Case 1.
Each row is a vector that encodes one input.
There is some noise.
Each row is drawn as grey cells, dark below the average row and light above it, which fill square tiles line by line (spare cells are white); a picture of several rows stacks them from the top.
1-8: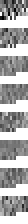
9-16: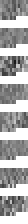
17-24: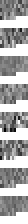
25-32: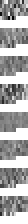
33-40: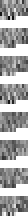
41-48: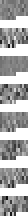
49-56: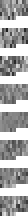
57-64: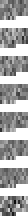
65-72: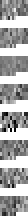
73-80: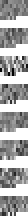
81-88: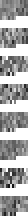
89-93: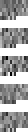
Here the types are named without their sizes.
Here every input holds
a point on a line.
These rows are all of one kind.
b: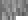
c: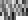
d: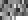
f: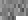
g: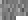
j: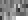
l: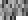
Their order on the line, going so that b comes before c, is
j, b, d, c, l, f, g.
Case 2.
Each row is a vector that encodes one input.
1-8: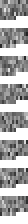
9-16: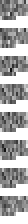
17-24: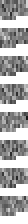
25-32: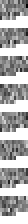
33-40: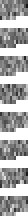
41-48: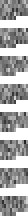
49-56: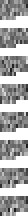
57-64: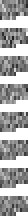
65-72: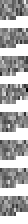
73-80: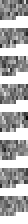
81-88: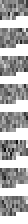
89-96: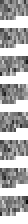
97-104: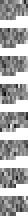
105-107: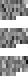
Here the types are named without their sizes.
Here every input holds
a point on a circle.
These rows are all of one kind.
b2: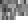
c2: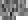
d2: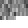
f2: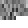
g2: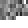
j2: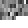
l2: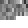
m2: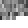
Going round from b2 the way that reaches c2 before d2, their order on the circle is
b2, c2, f2, g2, j2, m2, d2, l2.
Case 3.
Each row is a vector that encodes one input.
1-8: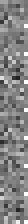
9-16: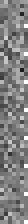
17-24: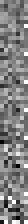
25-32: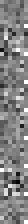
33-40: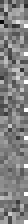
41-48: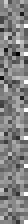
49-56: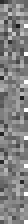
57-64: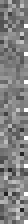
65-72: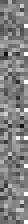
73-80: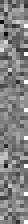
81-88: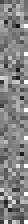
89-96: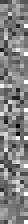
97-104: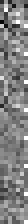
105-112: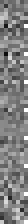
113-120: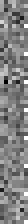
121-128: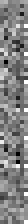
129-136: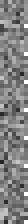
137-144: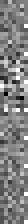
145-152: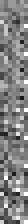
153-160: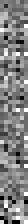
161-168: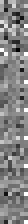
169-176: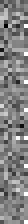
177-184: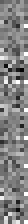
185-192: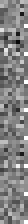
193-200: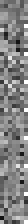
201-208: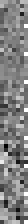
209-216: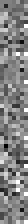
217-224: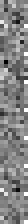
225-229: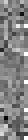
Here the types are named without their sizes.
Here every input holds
a node of a tree.
